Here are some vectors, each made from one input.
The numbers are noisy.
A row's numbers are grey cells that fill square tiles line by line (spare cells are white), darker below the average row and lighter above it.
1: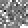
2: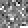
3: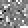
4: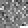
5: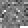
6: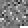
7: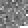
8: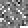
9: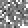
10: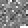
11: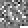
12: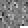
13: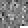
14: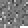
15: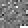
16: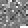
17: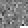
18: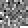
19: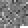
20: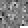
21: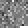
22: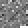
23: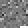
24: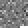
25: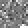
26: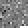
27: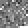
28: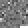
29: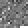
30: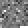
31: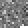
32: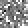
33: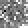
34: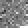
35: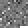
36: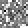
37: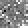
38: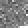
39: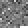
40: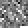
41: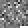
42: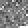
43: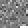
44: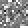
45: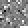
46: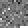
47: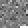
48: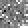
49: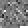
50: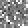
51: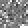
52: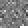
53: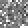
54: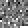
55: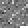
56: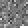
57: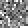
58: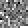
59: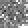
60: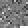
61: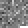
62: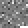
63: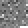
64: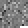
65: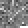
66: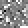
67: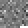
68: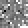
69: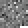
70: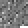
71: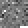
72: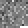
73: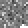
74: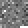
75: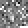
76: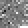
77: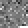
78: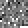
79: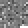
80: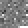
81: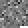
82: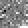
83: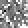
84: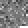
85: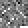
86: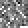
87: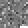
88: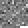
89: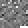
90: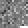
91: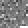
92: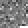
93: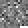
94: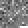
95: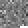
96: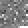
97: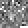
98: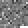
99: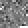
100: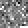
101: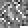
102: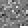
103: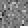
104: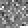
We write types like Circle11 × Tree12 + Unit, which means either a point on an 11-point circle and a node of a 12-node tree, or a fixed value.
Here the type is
Bool × Tree9 + Unit.
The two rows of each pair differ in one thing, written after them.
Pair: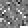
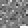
the node of the tree
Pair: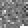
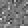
the node of the tree
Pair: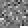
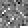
the node of the tree
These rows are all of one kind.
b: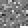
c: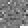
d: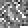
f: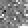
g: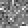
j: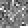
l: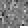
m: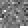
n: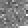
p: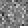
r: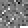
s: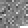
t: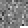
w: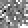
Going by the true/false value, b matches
c, d, m and r.
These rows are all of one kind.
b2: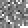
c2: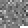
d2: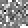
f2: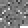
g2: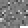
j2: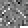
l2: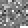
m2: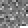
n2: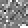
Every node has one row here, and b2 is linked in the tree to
c2.
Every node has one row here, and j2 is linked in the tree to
f2 and m2.
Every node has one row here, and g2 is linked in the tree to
c2, f2 and n2.
